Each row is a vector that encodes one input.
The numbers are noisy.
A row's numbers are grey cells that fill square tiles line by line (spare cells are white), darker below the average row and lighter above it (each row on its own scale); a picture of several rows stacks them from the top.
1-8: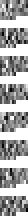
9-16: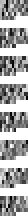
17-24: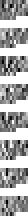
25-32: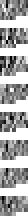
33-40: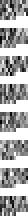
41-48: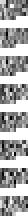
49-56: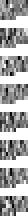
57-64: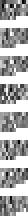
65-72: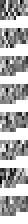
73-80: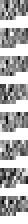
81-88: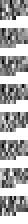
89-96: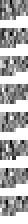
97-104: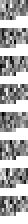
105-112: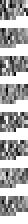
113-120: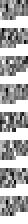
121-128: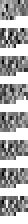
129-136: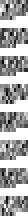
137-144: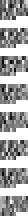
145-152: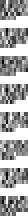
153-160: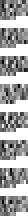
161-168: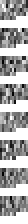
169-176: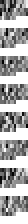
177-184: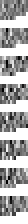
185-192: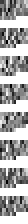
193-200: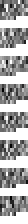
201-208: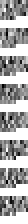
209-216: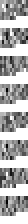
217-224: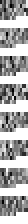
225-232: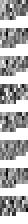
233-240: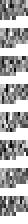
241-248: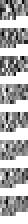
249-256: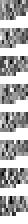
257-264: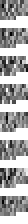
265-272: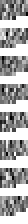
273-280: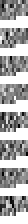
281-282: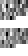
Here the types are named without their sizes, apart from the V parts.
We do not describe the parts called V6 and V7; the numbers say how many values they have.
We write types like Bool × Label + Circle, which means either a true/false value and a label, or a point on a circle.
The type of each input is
Bool × (Circle + Unit) + V6 × V7.
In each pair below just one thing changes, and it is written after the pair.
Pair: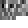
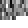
the true/false value
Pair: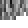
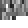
the place on the circle
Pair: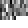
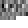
the true/false value
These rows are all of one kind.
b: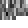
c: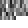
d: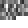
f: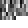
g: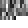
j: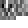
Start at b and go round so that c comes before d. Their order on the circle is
b, g, f, c, j, d.
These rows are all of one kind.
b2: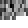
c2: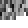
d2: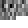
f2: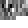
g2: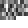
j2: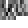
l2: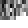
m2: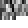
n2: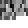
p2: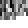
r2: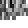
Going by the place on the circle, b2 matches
d2, f2 and n2.
